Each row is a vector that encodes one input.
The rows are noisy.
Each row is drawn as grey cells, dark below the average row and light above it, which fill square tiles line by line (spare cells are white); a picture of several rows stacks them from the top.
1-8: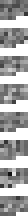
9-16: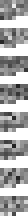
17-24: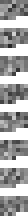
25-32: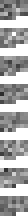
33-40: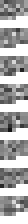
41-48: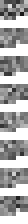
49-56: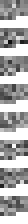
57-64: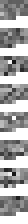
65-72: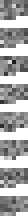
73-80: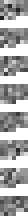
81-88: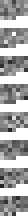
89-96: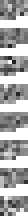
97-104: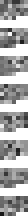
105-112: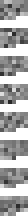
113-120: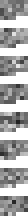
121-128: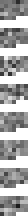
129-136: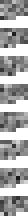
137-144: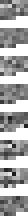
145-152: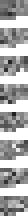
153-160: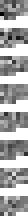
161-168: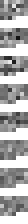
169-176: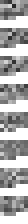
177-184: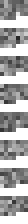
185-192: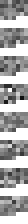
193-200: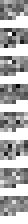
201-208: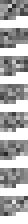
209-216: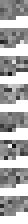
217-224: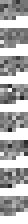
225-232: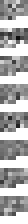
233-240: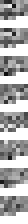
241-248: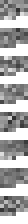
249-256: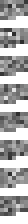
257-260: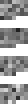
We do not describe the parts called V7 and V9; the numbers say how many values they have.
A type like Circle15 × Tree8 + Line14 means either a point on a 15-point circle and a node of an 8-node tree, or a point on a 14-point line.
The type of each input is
((Bool × Bool × Bool × Bool + V7) × V9 + Unit) × Line8.
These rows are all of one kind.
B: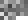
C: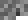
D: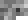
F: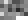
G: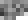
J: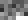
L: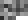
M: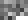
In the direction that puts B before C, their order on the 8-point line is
J, F, L, M, B, D, G, C.
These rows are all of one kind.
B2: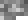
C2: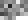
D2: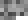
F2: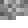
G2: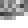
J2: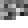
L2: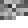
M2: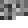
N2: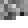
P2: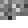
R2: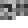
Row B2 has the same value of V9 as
J2 and P2.
